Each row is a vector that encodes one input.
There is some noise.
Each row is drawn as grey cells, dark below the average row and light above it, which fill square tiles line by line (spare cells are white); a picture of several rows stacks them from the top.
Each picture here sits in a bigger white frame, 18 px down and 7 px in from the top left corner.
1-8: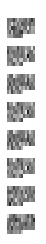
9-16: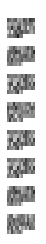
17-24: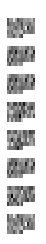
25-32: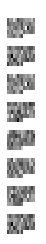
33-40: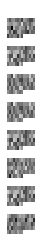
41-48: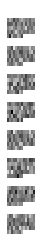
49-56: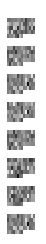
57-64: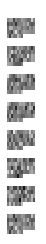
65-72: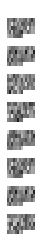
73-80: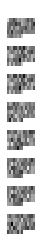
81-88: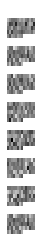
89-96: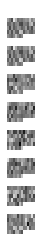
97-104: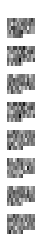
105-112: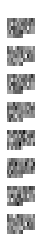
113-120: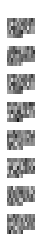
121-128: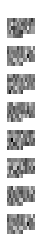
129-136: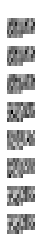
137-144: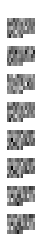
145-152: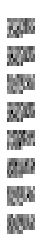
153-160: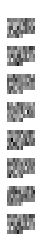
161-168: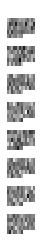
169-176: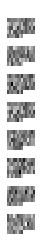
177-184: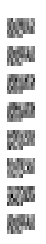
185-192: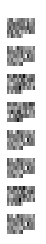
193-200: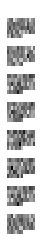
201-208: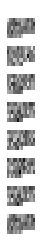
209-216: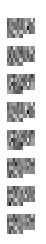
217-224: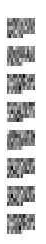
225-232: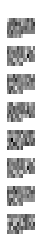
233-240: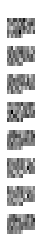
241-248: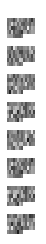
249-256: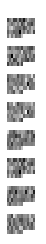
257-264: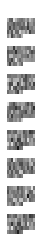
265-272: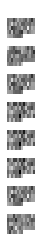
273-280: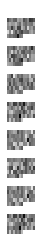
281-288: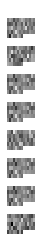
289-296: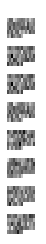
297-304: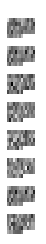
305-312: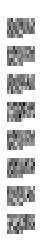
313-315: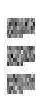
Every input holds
either a point on a 5-point line, or three true/false values.
